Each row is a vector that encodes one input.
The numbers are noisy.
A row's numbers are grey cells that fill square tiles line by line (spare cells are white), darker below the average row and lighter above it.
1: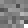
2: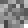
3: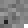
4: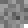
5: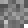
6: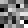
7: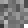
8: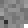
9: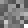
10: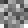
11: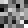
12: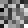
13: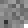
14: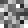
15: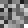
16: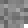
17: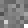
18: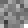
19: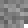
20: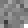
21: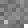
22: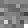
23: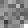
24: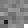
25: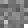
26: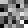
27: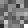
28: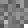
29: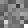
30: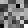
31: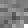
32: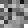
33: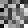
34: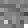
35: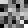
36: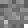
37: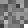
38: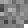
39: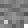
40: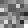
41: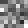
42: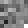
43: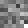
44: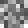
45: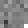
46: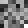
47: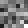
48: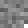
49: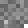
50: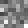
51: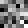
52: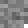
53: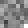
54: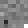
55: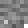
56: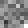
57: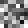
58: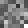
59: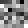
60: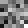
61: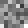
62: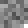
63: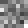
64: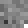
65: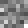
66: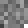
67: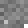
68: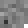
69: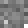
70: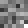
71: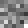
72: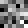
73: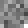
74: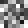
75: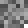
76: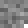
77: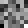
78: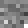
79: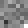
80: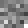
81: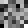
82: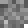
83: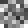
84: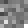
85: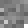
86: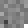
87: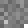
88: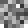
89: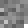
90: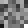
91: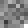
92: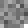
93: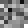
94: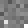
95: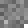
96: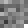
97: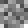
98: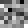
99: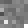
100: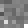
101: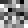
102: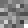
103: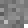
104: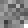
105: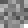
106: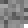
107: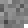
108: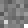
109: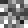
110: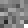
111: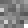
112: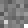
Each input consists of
a list of up to two items, each a point on a 3-point line and a point on a 4-point line.
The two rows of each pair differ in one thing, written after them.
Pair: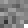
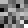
the place on the 4-point line in item 2 of the list
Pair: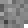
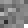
the place on the 4-point line in item 1 of the list
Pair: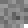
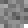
the place on the 4-point line in item 2 of the list
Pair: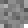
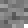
the place on the 4-point line in item 1 of the list
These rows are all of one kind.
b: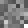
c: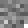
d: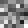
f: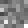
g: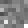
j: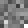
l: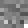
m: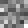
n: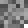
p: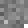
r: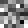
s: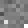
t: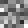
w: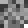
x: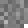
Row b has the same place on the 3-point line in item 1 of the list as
f, g, j and s.
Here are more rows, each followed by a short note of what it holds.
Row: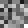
the empty list
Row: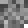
a list of one item
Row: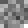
a list of two items
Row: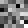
a list of two items
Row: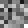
the empty list
